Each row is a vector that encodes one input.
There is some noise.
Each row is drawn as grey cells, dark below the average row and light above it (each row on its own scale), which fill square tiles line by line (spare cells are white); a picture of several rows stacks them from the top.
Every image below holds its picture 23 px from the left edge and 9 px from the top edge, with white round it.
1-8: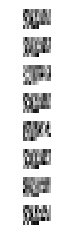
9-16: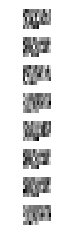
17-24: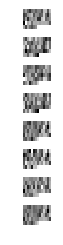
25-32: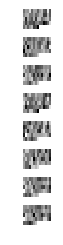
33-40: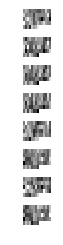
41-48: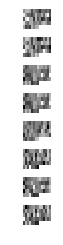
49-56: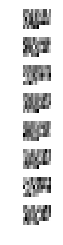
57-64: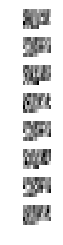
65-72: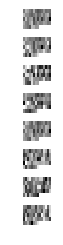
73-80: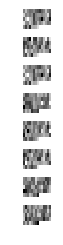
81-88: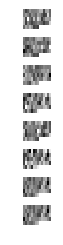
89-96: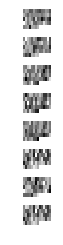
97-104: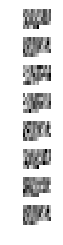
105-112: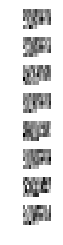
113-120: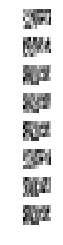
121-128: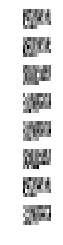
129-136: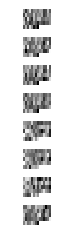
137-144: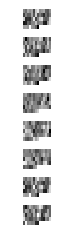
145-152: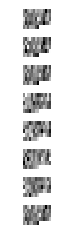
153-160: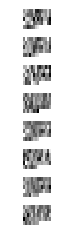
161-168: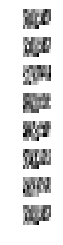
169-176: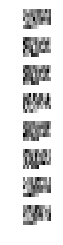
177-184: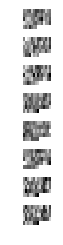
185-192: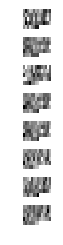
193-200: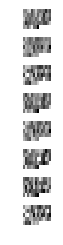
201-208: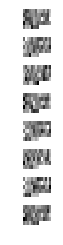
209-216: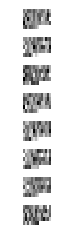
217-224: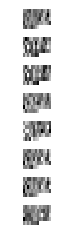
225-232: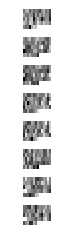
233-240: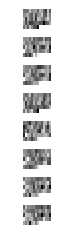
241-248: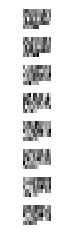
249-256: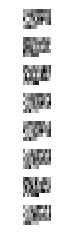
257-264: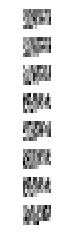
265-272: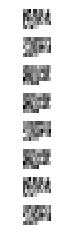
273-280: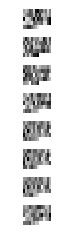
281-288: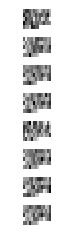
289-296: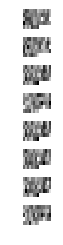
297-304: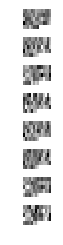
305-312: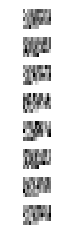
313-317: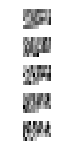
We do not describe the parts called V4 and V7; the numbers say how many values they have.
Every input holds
a true/false value, together with either one of 5 labels, or a value of V4 and a value of V7.
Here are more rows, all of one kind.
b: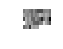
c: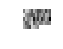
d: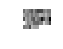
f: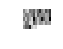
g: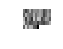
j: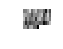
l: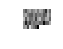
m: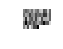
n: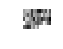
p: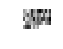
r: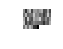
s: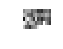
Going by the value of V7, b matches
d, g, n and p.
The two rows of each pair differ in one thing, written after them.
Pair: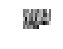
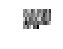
the value of V7
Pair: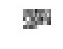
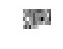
the value of V4
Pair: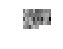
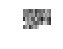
the value of V7
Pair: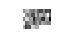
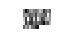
the true/false value
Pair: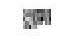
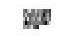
the true/false value
